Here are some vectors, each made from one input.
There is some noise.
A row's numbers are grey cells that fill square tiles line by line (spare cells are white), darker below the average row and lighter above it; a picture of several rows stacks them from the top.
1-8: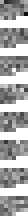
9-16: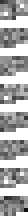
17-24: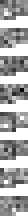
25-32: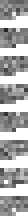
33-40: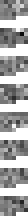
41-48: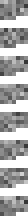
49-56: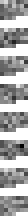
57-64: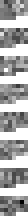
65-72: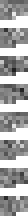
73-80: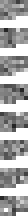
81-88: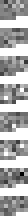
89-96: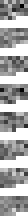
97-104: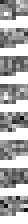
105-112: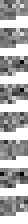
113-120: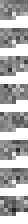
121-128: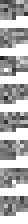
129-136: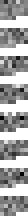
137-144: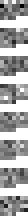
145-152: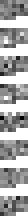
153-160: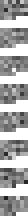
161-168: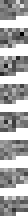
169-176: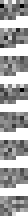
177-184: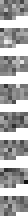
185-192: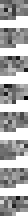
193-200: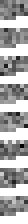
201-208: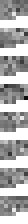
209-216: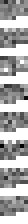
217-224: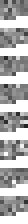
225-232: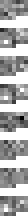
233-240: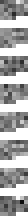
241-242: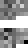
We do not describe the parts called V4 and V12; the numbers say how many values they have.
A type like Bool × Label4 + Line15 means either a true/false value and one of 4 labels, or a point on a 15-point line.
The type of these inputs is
(Bool × V12 + Tree9) × V4.
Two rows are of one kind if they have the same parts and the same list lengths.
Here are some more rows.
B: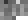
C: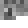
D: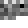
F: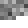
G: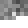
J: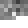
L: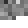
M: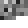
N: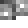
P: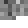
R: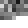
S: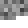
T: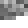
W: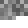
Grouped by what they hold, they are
B, C, F, G, J, L, P, S, T
D, M, N, R, W

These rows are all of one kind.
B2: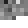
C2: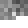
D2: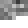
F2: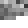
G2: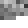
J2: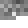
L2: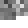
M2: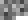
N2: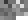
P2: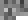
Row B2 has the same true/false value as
C2, J2 and P2.
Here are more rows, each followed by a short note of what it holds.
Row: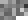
a true/false value, a value of V4 and a value of V12
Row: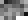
a node of a 9-node tree and a value of V4
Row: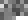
a node of a 9-node tree and a value of V4
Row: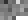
a true/false value, a value of V4 and a value of V12
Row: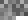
a node of a 9-node tree and a value of V4
